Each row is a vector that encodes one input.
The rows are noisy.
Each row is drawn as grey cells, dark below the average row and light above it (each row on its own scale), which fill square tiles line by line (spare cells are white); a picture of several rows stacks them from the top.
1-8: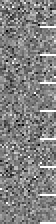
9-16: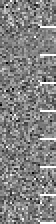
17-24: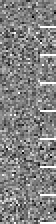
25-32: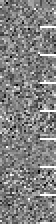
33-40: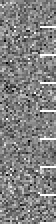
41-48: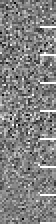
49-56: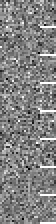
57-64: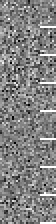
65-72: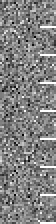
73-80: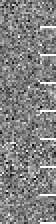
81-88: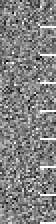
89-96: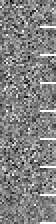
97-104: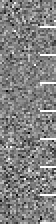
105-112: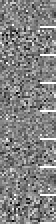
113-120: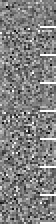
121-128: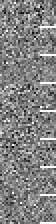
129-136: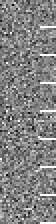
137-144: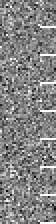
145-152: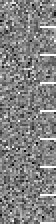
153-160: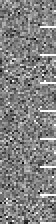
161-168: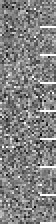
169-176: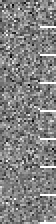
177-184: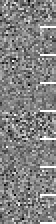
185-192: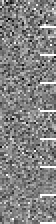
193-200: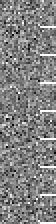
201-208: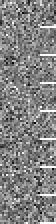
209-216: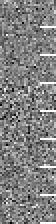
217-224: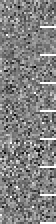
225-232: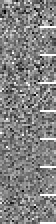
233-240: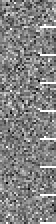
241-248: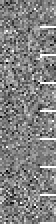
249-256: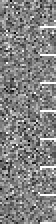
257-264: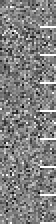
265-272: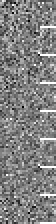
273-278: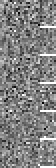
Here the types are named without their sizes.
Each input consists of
a point on a circle, together with either two labels, or a point on a line.
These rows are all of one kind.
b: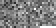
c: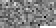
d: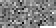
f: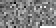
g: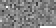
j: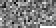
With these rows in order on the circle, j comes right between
f and g.
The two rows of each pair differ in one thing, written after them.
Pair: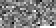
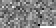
the place on the line
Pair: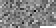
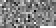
the place on the circle
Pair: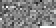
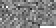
the place on the line
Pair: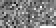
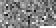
the place on the line
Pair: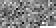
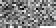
the place on the circle
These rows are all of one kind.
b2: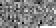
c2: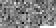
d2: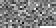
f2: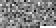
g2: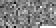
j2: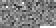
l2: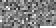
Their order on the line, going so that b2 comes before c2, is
j2, l2, f2, d2, g2, b2, c2.
